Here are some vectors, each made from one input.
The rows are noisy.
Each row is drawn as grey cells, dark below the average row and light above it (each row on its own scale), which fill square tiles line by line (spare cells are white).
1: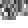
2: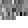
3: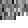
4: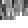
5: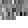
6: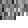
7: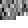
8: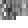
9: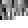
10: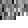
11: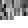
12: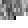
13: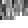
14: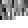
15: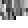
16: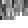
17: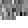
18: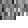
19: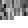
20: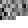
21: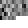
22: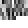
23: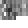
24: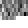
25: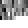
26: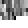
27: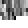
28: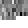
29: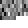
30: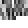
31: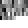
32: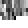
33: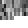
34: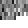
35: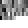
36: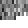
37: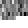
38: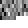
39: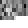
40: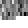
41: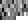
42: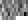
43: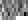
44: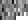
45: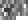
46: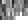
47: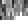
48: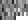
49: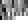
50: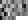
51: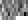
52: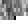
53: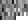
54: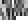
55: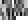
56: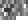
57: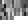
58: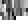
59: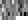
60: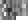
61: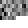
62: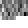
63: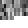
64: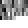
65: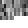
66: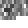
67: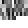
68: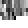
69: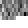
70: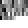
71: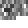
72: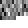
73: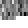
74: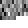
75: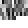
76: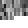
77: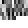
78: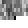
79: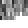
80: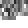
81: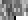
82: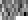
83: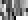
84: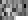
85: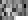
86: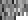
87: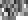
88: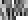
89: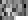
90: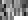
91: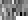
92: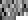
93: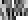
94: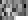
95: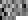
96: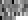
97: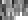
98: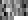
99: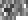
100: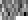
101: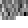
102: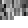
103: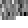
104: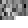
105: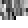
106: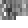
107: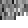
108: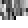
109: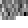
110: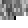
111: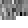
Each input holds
a point on a 9-point circle and a true/false value.
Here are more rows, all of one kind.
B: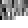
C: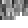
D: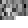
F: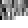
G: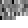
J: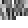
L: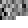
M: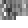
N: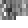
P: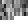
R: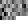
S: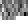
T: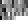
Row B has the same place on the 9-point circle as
F and T.
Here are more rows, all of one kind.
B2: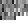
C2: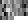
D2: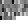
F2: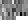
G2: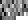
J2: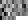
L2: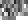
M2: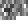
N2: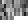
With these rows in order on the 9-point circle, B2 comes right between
D2 and G2.
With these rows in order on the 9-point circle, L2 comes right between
M2 and N2.
